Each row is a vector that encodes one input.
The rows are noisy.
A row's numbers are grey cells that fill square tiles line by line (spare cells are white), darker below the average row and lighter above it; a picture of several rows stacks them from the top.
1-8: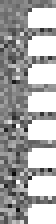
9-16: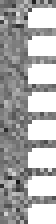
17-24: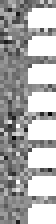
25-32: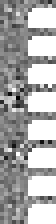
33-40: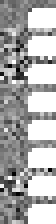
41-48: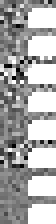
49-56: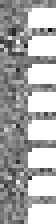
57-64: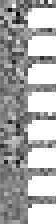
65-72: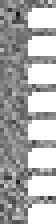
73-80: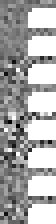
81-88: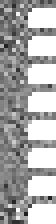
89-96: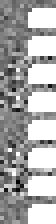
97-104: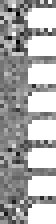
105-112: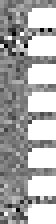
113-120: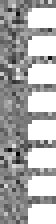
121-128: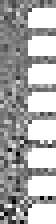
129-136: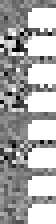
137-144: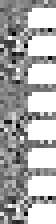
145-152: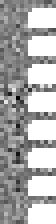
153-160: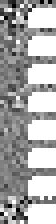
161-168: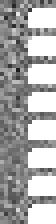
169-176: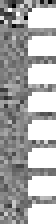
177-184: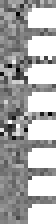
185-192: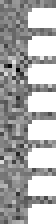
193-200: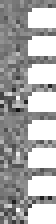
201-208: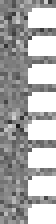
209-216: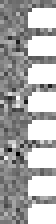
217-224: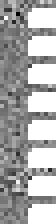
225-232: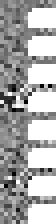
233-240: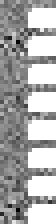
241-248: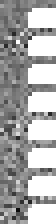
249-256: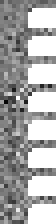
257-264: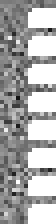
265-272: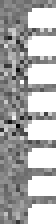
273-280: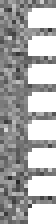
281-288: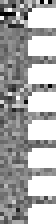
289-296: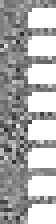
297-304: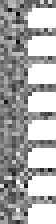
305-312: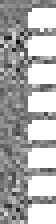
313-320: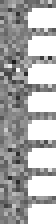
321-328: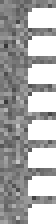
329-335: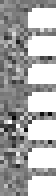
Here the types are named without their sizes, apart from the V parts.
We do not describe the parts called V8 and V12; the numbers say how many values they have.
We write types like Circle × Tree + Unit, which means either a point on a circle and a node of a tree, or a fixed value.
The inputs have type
(Bool × V12 + Unit) × Circle × V8 + Unit.
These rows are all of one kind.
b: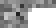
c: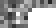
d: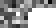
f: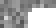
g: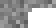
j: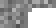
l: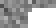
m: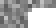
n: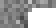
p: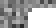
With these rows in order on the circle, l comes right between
c and f.
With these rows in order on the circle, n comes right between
j and p.
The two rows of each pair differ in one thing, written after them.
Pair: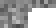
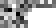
the value of V8
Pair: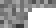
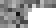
the value of V12
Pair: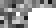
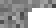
the place on the circle
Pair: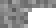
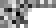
the true/false value
